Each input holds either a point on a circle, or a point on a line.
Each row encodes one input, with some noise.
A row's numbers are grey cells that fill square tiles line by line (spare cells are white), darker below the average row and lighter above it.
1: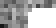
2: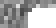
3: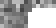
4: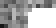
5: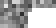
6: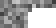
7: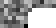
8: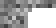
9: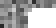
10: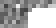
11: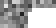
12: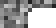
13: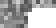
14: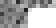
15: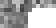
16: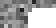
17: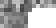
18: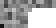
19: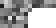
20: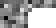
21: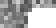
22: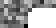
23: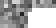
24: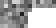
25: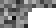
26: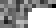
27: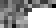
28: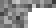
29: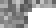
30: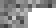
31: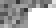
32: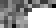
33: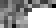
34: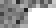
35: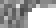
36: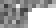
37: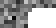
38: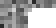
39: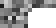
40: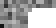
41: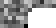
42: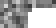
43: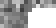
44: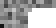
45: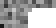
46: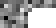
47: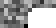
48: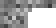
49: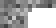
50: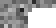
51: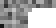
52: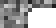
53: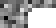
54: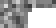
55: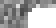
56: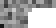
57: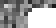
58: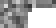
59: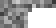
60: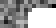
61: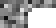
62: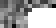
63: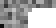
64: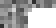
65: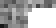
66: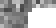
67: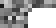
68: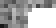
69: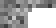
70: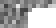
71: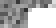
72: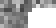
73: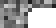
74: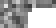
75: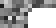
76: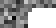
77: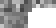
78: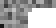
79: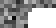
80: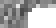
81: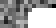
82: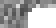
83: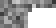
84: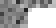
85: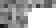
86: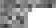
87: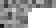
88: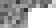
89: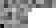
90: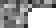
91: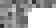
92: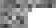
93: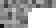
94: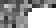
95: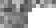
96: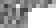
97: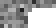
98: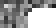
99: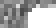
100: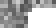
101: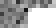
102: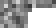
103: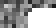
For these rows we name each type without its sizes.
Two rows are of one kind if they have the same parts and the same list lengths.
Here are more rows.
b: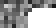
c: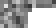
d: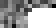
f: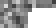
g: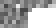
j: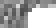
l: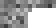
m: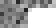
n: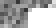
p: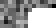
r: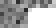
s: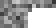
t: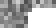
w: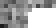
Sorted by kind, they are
b, d, p
c, f, g, j, l, m, n, r, s, t, w

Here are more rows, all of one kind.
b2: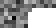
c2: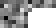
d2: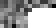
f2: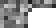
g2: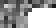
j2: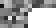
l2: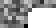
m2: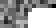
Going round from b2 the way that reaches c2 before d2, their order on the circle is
b2, l2, j2, c2, f2, g2, d2, m2.
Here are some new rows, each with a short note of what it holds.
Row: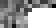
a point on a circle
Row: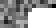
a point on a circle
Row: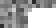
a point on a line
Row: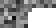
a point on a circle
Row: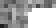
a point on a line
